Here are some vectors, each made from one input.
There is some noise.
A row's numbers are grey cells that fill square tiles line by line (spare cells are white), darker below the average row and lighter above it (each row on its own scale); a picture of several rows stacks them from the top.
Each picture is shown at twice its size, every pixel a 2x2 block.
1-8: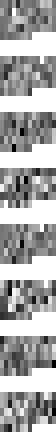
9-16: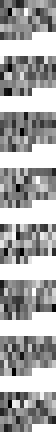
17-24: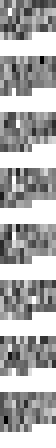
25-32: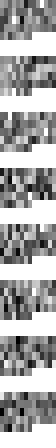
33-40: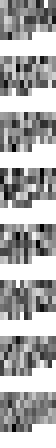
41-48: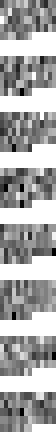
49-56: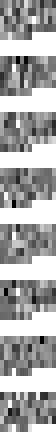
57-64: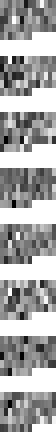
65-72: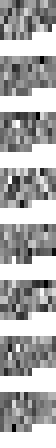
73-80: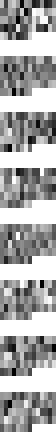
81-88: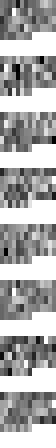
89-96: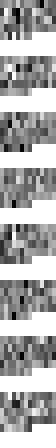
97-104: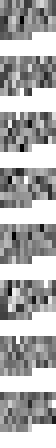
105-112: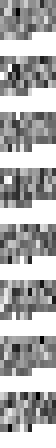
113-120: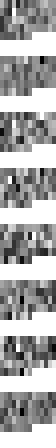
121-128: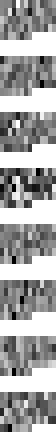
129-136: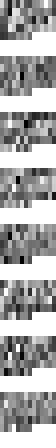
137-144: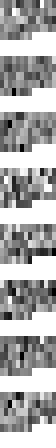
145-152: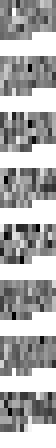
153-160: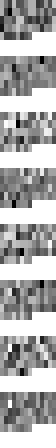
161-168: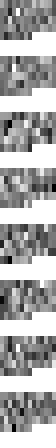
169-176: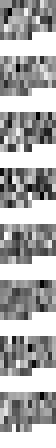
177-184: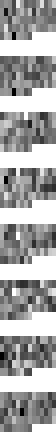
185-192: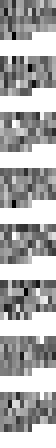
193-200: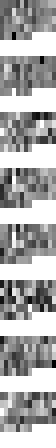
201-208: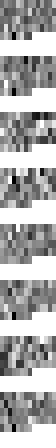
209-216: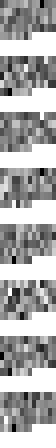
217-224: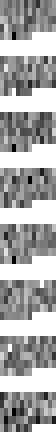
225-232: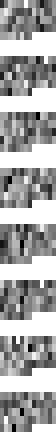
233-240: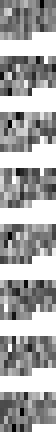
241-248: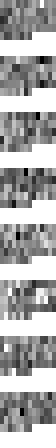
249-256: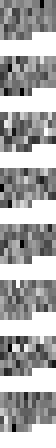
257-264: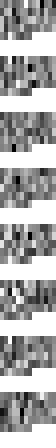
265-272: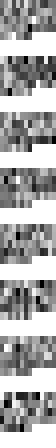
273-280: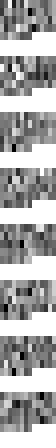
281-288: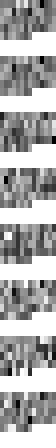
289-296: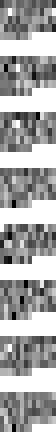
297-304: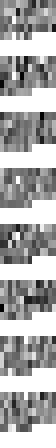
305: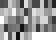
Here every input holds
two labels (each one of 7), together with either one of 7 labels, or three true/false values.
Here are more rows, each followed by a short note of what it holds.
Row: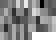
three labels (each one of 7)
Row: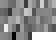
two labels (each one of 7) and three true/false values
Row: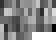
three labels (each one of 7)
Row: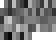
two labels (each one of 7) and three true/false values
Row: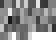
three labels (each one of 7)
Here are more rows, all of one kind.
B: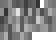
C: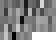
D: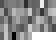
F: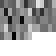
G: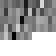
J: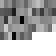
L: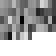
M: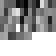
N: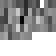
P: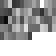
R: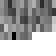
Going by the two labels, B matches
C, G, M and N.
